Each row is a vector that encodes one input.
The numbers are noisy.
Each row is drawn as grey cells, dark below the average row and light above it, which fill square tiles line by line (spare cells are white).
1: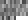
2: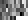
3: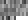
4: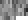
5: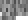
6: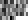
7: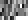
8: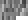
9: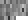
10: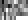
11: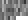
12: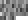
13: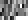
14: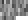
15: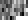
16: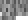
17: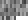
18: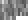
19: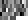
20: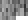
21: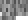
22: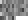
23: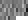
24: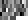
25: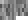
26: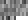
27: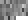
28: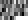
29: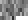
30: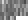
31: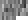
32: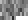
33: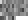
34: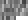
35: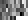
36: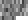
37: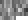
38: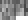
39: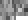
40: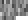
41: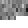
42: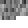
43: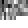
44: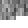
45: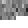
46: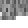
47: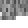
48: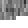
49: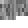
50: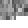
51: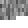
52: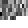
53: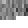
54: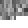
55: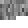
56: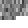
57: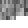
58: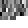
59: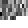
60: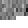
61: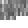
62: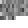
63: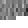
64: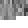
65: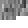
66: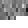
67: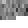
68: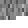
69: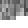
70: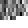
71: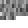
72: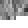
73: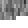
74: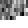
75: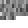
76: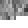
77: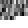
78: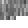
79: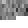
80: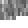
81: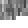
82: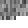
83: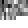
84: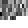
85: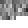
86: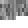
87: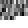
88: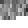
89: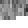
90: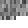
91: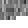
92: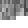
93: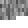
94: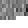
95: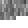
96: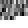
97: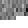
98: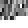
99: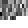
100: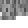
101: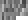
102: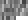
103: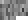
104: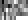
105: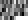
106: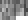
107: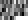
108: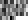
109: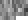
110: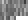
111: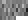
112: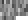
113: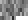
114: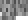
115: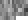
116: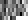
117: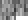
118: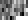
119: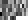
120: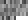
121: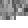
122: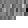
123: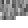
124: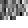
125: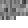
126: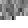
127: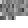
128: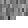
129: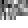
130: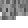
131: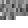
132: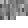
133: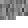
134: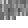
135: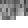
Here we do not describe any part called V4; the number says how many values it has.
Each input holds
either a true/false value and a value of V4, or a list of up to three points on a 6-point circle.
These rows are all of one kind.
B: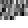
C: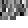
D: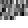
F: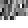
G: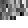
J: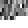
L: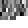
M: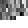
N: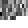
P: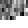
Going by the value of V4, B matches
C, D and L.
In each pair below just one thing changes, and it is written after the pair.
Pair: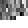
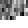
the true/false value
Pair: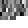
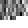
the value of V4
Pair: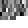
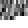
the true/false value
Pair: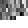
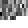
the value of V4
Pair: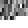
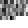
the value of V4
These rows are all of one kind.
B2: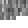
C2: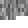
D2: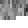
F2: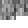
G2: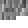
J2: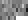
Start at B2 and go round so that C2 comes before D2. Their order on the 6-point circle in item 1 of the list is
B2, C2, J2, D2, F2, G2.
